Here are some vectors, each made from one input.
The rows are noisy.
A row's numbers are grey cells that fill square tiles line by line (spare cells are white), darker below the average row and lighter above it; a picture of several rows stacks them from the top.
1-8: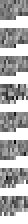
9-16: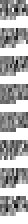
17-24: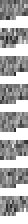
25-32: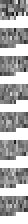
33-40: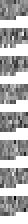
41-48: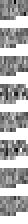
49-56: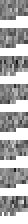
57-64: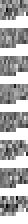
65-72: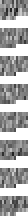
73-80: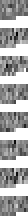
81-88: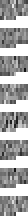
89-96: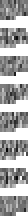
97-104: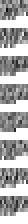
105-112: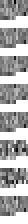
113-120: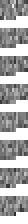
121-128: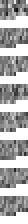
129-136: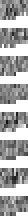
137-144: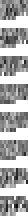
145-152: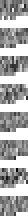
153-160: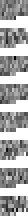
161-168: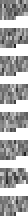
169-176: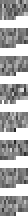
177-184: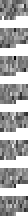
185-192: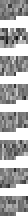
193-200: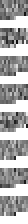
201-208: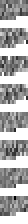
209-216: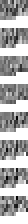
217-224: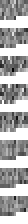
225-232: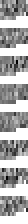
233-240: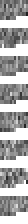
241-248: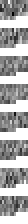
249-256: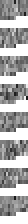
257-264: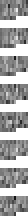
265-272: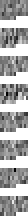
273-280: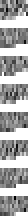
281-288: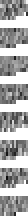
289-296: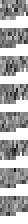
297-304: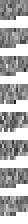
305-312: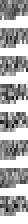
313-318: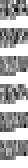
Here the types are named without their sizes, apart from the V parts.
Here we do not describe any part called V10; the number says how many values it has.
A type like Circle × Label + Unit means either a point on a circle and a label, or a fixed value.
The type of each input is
Bool × Bool × Bool × List(V10) + List(Line).
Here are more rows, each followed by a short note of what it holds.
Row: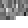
three true/false values, together with a list of one item
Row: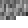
three true/false values, together with a list of two items
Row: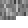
three true/false values, together with a list of one item
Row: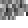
a list of one item
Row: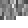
three true/false values, together with the empty list
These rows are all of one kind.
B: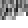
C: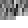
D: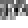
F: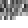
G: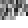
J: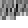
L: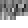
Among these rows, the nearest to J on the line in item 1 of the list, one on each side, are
B and C.
